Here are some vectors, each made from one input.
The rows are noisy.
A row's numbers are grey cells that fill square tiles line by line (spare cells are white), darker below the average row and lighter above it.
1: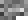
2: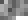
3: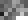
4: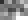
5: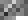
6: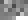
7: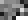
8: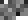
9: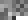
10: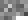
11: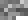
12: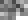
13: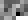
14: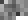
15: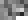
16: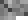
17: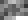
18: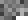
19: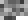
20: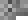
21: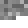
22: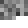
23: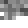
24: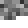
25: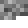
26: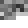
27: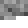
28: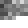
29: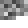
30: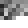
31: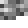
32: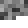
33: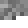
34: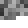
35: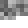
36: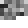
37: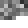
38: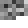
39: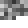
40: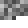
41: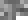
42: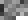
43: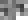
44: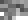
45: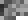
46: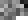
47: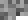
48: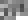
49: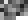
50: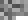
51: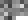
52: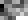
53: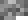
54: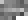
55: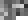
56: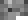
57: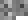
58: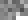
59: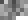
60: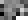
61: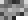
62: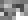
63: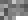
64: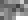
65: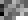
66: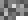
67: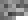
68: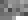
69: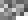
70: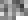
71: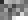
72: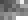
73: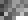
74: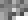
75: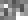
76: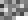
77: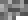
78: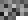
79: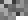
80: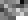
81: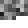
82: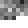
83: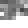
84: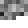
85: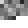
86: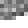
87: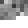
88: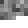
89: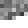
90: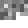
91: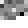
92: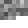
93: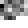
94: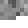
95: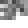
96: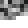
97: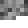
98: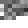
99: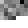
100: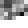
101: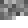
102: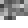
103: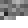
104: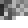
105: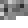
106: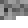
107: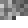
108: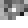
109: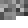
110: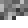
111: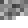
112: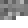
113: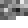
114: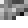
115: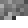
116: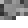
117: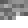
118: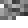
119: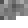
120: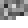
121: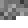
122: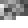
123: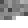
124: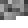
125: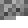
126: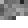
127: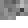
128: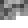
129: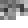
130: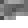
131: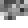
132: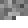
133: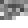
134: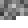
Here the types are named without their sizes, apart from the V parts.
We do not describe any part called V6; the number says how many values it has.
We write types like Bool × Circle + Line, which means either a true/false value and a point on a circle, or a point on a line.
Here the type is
Bool × Bool × Bool + Tree × V6 + Unit.
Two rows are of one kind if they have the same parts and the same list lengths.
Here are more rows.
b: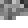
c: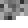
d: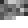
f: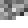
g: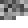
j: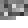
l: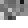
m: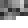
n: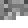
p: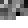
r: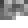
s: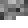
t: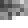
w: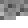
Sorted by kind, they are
b, c, f, j, l
d, g, m, n, r, s, t, w
p

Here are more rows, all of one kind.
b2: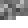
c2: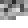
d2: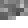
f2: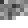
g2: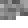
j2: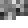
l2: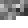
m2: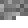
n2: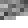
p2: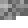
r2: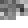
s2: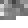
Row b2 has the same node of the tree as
d2, n2 and r2.
